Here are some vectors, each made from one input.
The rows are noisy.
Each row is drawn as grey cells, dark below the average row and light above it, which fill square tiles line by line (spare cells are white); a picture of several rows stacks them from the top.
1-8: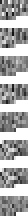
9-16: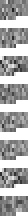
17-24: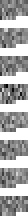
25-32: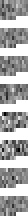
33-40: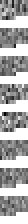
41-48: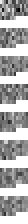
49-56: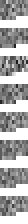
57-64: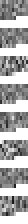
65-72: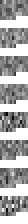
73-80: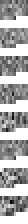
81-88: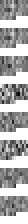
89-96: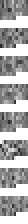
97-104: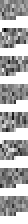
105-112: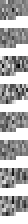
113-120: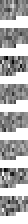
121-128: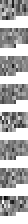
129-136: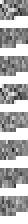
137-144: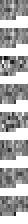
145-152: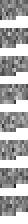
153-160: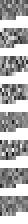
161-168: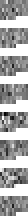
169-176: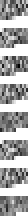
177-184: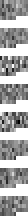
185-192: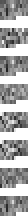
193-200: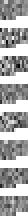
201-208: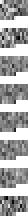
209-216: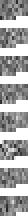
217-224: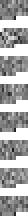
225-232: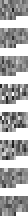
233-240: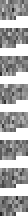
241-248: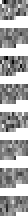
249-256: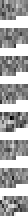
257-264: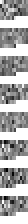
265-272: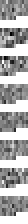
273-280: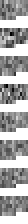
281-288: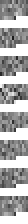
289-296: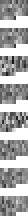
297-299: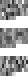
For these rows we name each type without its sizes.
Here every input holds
either a point on a circle, or a label and a true/false value.
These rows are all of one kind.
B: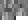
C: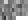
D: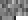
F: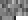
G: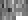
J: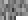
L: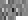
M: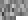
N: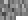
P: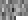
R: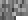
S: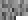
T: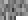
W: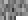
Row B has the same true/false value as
D, F and G.
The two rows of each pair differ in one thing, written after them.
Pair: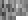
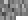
the label
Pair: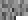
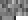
the true/false value
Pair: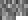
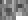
the label
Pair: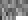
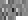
the true/false value
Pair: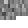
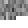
the label
